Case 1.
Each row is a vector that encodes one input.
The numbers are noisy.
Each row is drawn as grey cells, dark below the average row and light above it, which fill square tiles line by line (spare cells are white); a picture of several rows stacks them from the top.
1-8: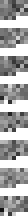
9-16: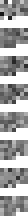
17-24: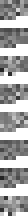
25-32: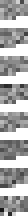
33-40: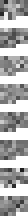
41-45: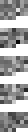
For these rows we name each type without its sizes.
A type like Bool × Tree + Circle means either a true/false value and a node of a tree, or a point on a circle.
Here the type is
Bool × Bool × Bool + Unit.
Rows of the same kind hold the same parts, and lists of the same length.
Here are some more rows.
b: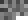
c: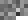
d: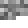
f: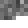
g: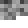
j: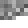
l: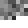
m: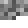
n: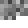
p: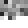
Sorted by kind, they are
b, c, d, f, g, j, l, m, n
p

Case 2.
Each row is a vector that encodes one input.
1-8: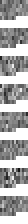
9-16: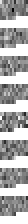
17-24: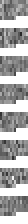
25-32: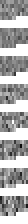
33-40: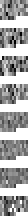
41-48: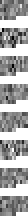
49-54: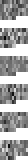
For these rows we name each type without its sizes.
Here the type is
Line.
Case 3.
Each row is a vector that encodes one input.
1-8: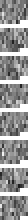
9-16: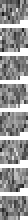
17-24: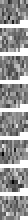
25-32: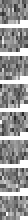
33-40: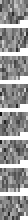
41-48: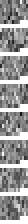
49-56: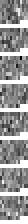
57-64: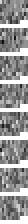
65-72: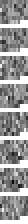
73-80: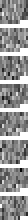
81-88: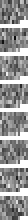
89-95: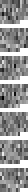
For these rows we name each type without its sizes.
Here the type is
Circle.
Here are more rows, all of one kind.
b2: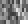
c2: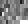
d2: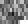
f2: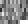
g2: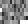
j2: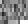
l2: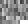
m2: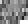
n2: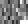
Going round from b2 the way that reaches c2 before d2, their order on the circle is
b2, n2, j2, g2, c2, l2, f2, m2, d2.
